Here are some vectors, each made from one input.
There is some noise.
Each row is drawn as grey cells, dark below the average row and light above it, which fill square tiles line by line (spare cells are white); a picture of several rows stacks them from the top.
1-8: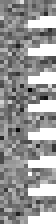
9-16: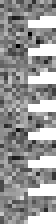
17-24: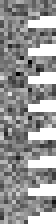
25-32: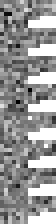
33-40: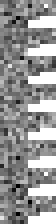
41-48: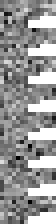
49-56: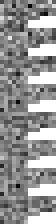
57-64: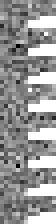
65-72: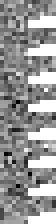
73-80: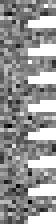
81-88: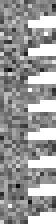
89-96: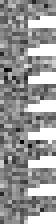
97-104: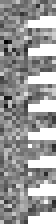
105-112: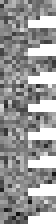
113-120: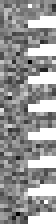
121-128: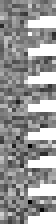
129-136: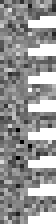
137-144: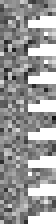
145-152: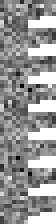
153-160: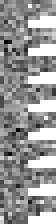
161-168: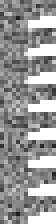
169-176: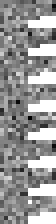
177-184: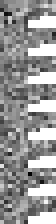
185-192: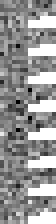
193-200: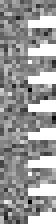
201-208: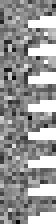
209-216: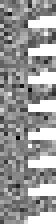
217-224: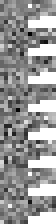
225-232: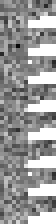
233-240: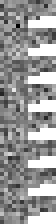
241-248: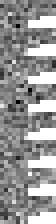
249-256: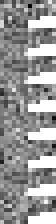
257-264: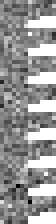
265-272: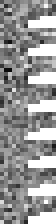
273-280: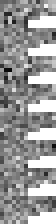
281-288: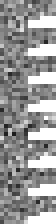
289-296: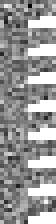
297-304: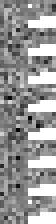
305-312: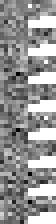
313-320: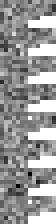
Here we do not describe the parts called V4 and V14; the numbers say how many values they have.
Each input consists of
a value of V4, together with either a point on a 10-point circle and a true/false value, or a value of V14.
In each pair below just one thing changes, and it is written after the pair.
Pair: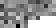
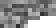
the value of V4
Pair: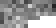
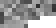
the value of V14
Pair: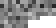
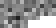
the value of V14
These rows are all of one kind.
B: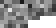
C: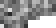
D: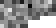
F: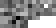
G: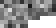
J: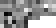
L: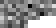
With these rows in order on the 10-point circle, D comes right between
F and G.
